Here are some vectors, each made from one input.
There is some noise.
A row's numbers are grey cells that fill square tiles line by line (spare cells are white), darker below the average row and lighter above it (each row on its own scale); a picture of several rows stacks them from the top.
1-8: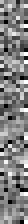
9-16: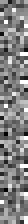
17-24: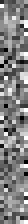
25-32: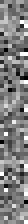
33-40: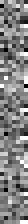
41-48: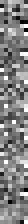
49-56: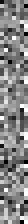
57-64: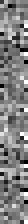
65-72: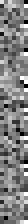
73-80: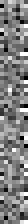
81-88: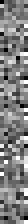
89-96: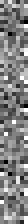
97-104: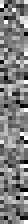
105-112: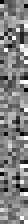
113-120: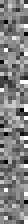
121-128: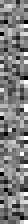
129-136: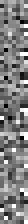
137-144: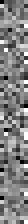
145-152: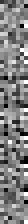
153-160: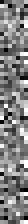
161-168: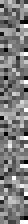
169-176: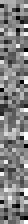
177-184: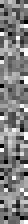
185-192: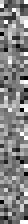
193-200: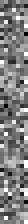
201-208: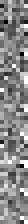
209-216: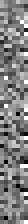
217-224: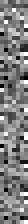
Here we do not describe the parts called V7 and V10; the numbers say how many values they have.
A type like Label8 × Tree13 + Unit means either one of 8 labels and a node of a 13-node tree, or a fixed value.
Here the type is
Bool × V7 × V10 + Label9.
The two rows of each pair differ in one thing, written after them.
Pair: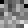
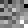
the true/false value
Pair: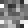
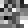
the true/false value
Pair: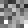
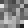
the true/false value
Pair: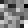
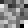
the value of V10
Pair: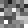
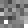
the value of V10
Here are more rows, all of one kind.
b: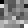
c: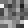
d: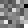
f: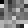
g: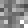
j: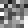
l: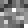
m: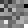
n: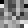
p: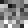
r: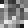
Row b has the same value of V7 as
f, m and n.
